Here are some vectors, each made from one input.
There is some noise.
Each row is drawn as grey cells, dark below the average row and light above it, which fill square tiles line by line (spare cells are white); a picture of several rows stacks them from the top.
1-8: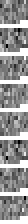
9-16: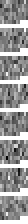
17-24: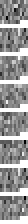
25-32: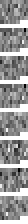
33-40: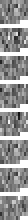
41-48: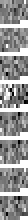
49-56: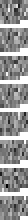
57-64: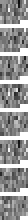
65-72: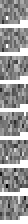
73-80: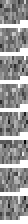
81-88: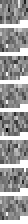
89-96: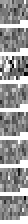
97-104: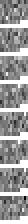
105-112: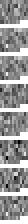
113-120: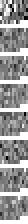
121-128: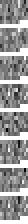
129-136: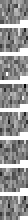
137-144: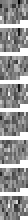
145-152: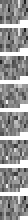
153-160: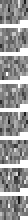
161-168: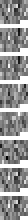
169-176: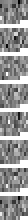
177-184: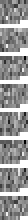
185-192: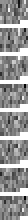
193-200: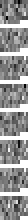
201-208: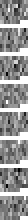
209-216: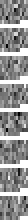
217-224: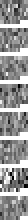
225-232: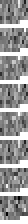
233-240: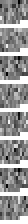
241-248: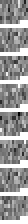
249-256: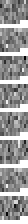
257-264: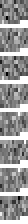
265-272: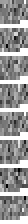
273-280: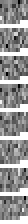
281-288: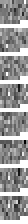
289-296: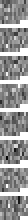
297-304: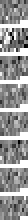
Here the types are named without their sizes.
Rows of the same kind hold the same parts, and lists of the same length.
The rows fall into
2 kinds.
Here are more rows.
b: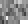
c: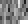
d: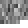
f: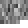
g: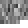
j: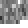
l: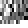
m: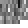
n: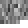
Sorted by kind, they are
b, c, d, f, g, j, m, n
l

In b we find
four true/false values.
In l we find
a fixed value.
